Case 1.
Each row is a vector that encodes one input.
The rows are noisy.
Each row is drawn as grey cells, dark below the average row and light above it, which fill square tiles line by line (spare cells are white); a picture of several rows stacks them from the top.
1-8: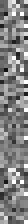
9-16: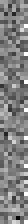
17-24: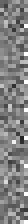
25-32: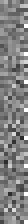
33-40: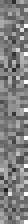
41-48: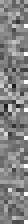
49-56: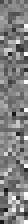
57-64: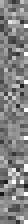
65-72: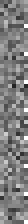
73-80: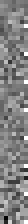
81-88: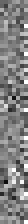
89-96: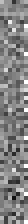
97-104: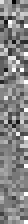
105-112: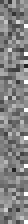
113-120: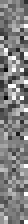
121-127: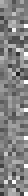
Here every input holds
a list of up to two points on a 5-point line.
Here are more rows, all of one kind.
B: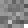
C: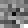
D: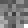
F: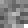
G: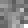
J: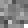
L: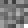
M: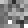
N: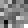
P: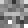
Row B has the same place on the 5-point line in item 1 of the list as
C, J, N and P.
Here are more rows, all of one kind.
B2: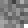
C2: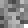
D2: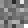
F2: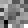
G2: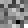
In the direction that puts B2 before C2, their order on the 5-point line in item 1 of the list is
B2, D2, C2, F2, G2.
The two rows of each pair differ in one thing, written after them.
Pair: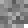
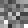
the place on the 5-point line in item 1 of the list
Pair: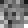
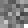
the place on the 5-point line in item 2 of the list
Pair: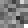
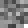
the place on the 5-point line in item 2 of the list
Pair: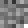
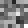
the place on the 5-point line in item 2 of the list
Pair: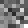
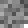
the place on the 5-point line in item 1 of the list
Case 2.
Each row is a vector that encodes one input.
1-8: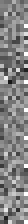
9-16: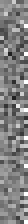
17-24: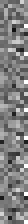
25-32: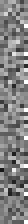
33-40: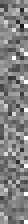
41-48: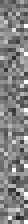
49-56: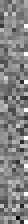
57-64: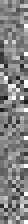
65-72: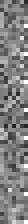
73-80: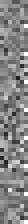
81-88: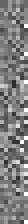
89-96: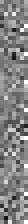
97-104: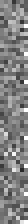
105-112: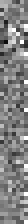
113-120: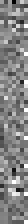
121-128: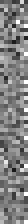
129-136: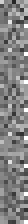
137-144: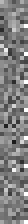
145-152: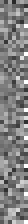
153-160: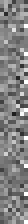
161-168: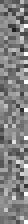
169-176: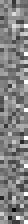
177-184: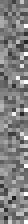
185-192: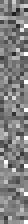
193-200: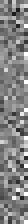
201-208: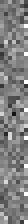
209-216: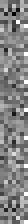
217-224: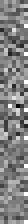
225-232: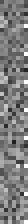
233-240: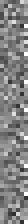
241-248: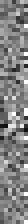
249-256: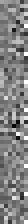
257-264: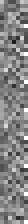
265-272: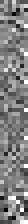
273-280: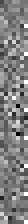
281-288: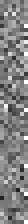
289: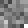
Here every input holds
a list of up to two points on a 5-point line.
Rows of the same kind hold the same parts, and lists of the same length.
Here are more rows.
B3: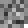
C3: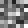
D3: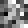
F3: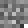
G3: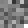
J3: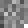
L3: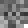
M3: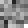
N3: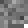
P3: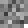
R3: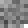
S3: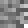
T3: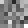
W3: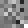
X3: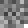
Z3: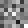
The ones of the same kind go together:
B3, C3, G3, L3, M3, P3, R3, T3, X3
D3
F3, J3, N3, S3, W3, Z3

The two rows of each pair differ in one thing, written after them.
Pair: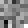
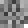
the place on the 5-point line in item 1 of the list
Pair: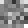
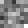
the place on the 5-point line in item 1 of the list
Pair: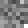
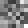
the place on the 5-point line in item 2 of the list
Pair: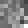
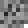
the place on the 5-point line in item 1 of the list
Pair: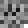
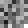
the place on the 5-point line in item 2 of the list
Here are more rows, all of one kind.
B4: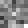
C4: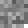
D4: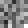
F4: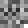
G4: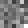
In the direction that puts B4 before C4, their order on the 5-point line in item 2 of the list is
D4, G4, B4, C4, F4.
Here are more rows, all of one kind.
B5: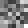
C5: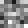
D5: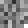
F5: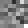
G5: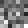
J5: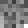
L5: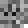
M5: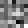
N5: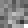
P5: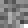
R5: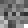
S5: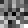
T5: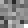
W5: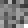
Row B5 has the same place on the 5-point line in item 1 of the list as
G5, J5, R5 and S5.
